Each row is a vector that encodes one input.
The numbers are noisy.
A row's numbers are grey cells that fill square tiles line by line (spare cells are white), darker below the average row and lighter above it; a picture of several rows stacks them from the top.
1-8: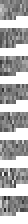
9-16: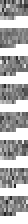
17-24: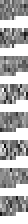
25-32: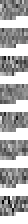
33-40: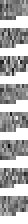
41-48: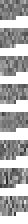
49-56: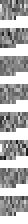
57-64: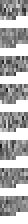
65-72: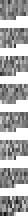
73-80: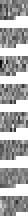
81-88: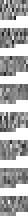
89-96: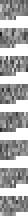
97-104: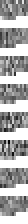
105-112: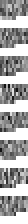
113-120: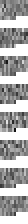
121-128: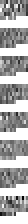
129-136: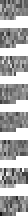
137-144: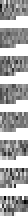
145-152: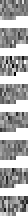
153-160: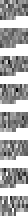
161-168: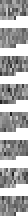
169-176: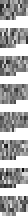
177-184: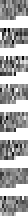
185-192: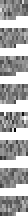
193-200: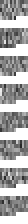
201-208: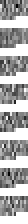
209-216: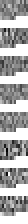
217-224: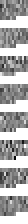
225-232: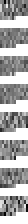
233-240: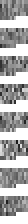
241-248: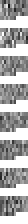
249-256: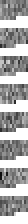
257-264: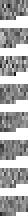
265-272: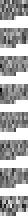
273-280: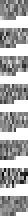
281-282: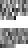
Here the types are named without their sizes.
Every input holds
either a node of a tree, or a list of points on a line.
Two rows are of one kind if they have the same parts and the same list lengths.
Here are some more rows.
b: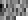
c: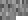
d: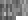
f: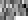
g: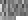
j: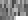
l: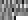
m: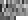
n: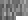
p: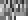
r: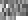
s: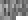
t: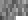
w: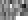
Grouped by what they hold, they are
b, d, n, t
c, j, m
f, w
g, l, p, r, s

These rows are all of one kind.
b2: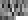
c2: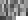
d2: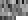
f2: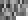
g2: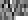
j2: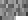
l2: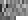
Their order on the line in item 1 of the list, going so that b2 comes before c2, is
b2, c2, l2, f2, g2, d2, j2.
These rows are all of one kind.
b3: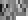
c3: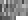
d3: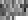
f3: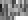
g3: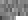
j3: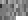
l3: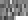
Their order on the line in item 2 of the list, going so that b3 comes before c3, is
b3, d3, j3, g3, c3, l3, f3.
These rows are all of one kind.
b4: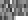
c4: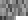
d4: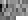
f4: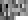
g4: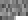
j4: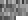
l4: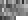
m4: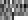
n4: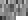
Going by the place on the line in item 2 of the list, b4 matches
j4, l4 and n4.
